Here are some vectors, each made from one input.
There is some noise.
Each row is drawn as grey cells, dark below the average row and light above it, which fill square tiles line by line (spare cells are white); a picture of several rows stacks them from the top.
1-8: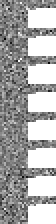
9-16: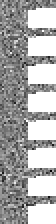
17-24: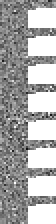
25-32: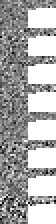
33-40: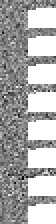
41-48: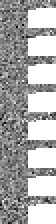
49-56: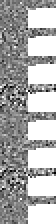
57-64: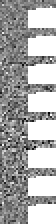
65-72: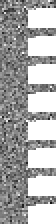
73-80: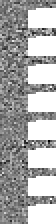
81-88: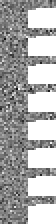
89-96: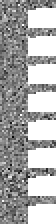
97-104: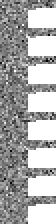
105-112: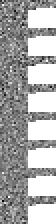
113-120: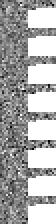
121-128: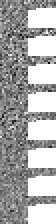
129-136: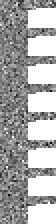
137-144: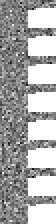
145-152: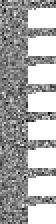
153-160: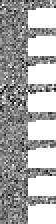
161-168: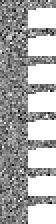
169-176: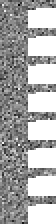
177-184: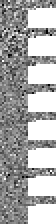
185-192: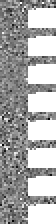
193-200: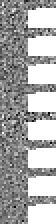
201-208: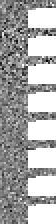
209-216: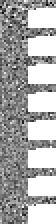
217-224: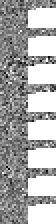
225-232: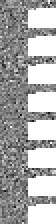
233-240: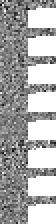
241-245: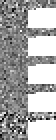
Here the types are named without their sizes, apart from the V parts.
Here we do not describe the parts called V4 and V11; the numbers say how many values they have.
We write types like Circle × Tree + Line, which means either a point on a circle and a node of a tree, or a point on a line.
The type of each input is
Bool × Bool × Bool × Bool × Circle × V4 × V11 + Unit.
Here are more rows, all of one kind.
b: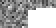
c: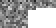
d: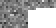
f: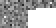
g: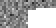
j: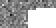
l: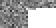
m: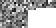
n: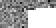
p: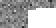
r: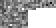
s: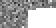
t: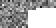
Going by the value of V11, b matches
f, j and p.
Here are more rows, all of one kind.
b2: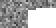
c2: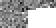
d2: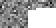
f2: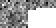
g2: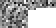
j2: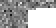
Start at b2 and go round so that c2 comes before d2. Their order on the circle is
b2, g2, f2, c2, d2, j2.
